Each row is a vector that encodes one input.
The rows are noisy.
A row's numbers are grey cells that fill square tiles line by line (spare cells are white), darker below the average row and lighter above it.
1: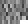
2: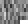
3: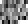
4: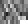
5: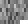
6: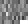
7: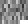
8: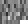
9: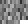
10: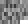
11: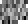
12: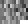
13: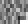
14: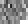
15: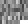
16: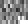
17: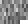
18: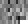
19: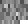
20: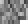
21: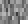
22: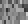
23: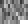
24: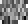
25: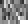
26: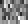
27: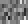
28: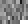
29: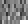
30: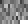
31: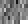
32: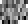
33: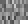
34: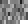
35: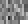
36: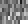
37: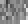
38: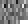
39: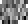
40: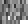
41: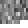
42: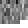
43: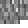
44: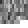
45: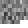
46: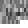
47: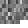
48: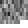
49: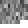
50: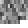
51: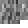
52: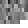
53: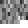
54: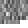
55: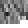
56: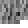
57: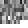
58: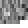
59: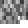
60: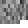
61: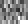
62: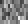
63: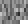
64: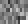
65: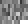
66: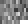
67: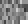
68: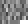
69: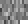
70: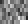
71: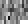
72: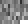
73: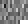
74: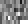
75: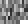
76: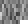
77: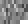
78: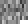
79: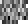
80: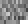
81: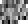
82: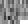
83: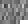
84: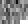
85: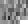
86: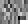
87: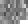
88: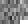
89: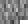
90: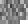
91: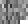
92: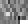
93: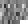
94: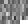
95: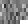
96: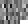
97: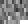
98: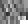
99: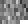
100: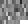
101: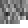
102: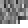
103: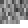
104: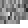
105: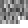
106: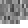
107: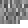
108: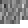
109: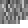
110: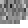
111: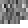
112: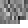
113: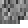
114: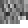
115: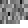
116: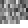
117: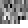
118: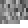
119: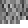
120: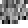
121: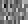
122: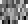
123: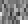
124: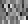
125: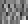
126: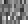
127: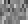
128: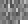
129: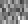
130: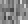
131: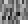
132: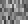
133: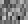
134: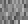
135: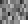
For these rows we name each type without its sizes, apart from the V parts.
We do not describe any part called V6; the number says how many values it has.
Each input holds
a list of items, each a true/false value and a value of V6.
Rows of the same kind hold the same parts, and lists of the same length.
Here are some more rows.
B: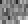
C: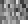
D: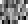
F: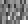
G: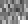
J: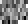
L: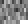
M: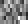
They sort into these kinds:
B
C, F, G, L, M
D, J

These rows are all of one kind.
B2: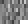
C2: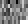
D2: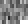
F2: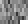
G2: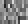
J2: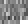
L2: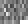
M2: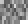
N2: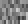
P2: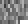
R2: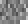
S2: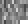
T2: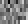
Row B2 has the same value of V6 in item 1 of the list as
G2, P2 and S2.
